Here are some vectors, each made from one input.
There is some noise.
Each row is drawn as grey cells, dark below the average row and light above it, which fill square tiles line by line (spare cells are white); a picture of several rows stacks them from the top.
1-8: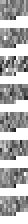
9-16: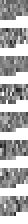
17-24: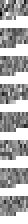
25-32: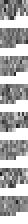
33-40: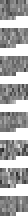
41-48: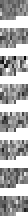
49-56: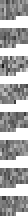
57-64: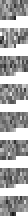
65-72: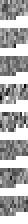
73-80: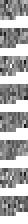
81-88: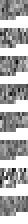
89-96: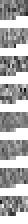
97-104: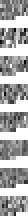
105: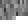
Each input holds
a list of up to three items, each a point on a 5-point line and a true/false value.
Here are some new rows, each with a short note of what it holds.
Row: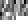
the empty list
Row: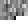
a list of two items
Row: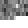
a list of three items
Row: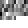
the empty list
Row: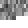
a list of two items
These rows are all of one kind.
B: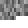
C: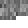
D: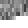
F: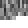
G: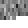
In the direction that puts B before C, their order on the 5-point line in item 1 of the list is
F, B, C, D, G.
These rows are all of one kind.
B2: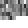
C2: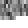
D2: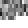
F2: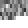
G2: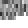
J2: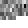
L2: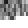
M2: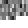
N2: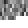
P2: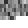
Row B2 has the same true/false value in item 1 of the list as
C2, F2, G2 and J2.
